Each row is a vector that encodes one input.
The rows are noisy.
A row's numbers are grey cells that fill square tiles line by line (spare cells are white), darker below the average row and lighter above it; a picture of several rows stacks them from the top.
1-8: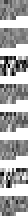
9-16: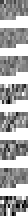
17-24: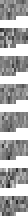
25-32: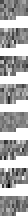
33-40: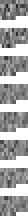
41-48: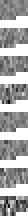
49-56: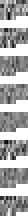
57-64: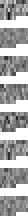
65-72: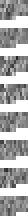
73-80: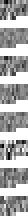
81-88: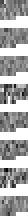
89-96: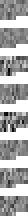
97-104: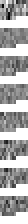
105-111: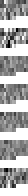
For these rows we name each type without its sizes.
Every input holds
a node of a tree.
